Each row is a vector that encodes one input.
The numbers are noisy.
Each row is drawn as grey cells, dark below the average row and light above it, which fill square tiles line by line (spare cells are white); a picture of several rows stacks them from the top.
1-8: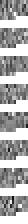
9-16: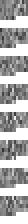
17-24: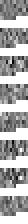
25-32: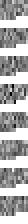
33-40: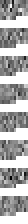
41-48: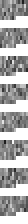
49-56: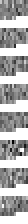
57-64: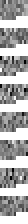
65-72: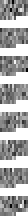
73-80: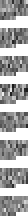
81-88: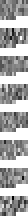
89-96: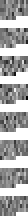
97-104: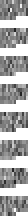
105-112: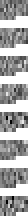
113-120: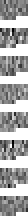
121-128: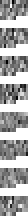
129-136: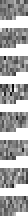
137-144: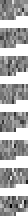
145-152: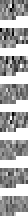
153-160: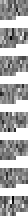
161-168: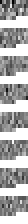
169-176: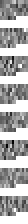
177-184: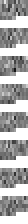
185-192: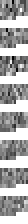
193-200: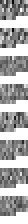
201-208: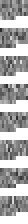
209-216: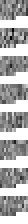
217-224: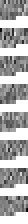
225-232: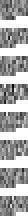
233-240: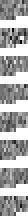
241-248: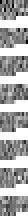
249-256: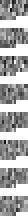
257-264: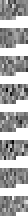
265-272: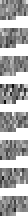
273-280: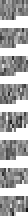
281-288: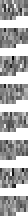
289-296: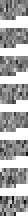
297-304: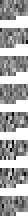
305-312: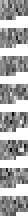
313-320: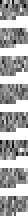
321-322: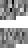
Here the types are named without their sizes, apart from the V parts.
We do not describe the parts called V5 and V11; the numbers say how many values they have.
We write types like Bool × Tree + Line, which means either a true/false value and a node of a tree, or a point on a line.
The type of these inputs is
((Bool × Circle + Unit) × V11 + V5) × Label.
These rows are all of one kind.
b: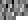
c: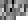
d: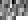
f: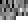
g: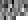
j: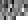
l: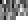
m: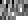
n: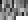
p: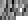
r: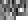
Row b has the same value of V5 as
m and p.
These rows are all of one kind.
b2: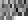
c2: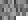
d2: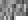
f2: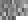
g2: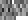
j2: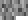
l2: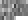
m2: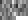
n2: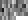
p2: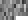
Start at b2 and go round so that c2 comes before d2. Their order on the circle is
b2, c2, f2, p2, j2, m2, l2, d2, g2, n2.
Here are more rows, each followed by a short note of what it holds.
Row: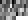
a label and a value of V5
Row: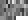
a point on a circle, a label, a true/false value and a value of V11
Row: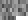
a point on a circle, a label, a true/false value and a value of V11
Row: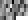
a label and a value of V5
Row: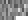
a label and a value of V11
